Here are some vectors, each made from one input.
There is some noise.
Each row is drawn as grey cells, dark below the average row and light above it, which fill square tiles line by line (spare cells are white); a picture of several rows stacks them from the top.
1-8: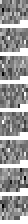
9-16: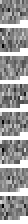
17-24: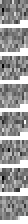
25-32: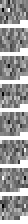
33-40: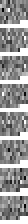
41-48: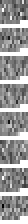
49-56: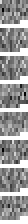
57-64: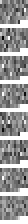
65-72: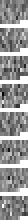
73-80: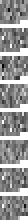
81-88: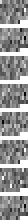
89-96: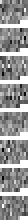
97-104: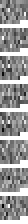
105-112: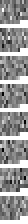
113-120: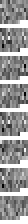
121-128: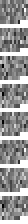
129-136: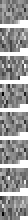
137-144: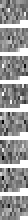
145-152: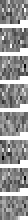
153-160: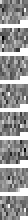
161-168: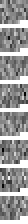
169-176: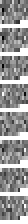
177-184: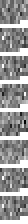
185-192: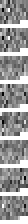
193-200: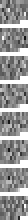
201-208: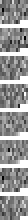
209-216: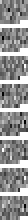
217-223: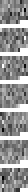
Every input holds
a node of a 15-node tree and a true/false value.
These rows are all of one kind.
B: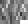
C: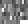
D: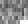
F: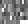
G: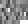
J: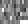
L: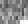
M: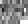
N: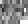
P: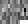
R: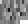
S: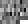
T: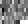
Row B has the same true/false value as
P and R.
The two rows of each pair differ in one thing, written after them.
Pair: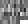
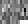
the true/false value
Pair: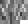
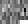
the node of the tree
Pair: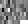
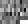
the node of the tree
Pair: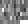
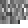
the node of the tree
